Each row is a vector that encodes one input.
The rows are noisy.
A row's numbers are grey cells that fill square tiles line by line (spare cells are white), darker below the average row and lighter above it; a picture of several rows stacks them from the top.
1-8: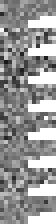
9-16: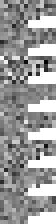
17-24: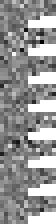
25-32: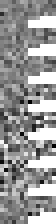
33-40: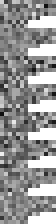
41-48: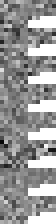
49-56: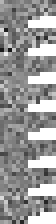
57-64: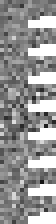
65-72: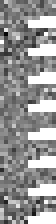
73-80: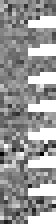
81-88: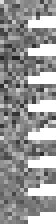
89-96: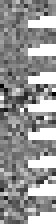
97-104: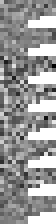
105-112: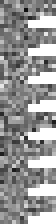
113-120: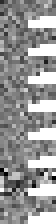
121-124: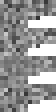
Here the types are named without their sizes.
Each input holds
a point on a line and a true/false value.
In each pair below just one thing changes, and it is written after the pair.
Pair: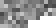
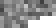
the place on the line
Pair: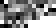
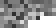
the true/false value
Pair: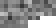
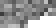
the place on the line
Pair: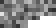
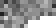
the true/false value
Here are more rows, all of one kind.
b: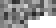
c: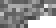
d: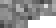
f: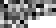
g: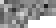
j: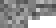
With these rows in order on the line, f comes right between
b and j.
